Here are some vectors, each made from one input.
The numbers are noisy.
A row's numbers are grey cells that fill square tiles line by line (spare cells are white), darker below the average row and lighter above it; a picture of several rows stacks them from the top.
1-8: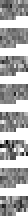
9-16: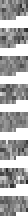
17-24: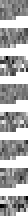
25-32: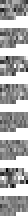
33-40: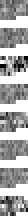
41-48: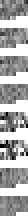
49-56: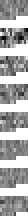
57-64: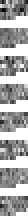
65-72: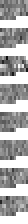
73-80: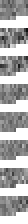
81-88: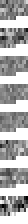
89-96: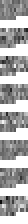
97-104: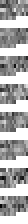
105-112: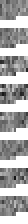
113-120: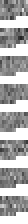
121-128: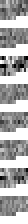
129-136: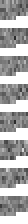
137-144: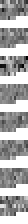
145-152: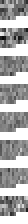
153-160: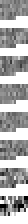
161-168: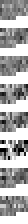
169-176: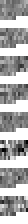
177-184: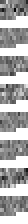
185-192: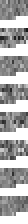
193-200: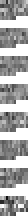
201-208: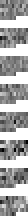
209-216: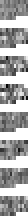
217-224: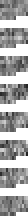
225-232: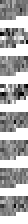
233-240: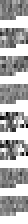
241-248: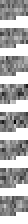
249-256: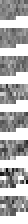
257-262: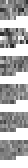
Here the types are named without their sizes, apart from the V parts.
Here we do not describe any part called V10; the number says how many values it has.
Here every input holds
a value of V10, together with either a point on a circle and a true/false value, or a fixed value.
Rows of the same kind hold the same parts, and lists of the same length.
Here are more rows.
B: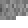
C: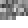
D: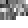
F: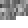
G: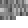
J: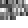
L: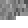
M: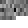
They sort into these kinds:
B, C, D, F, L
G, J, M

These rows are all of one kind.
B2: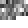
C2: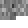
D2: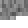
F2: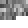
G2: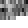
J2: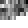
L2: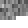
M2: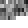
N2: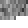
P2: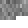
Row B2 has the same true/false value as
G2, L2 and N2.
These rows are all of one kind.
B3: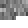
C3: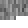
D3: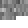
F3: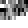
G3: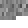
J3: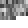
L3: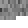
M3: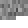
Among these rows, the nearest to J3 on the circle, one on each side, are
B3 and M3.
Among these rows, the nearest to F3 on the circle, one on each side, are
G3 and L3.
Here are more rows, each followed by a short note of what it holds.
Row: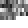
a value of V10
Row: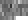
a value of V10
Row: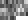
a value of V10
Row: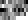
a point on a circle, a true/false value and a value of V10
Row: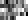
a value of V10
